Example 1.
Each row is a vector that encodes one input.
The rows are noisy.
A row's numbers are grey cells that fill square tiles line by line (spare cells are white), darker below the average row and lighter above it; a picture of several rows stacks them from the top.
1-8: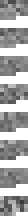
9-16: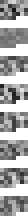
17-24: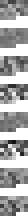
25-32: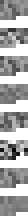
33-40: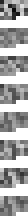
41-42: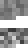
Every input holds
a point on a 6-point line.
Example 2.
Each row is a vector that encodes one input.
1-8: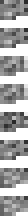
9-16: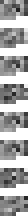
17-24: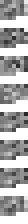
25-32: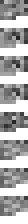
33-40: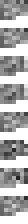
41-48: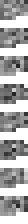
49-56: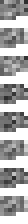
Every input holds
a point on a 5-point line.
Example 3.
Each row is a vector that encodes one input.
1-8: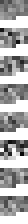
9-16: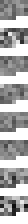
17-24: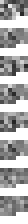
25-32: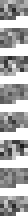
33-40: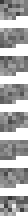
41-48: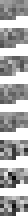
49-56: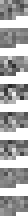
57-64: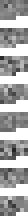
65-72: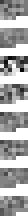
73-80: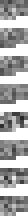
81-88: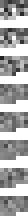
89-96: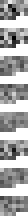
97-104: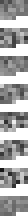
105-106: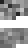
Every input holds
a point on a 10-point line.
